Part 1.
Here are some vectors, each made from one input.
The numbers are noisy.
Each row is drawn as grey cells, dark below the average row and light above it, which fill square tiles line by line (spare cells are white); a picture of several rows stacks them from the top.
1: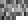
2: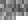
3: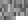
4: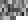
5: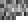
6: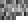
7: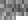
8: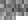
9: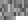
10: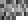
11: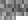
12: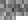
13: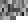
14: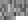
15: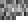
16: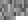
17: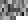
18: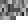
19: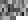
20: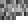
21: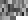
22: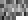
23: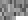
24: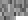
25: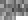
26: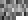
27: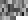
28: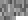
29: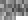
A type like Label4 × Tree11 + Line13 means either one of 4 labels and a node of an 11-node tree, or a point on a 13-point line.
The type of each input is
Line4.
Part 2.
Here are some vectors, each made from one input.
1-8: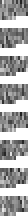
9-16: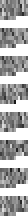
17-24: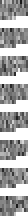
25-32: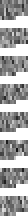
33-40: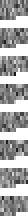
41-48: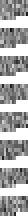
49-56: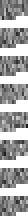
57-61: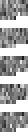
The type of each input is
Line12.
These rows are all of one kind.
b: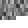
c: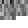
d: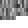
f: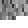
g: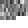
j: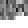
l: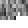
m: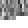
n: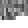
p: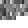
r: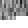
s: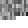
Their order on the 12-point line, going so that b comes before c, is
l, p, b, d, n, j, f, c, g, m, s, r.
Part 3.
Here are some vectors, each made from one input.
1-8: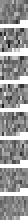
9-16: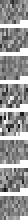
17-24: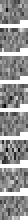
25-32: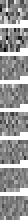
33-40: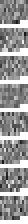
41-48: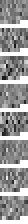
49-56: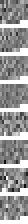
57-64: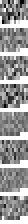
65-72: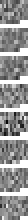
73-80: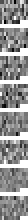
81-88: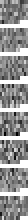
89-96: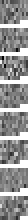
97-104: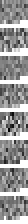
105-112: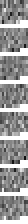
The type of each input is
Tree10 + Unit.
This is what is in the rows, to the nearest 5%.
About 10% of them hold a fixed value. The rest hold a node of a 10-node tree.
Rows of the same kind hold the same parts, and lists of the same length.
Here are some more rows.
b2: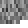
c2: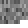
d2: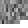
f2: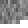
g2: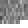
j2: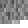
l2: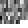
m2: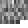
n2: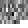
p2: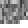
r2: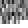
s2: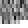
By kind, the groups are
b2, c2, d2, f2, g2, j2, l2, m2, n2, p2
r2, s2

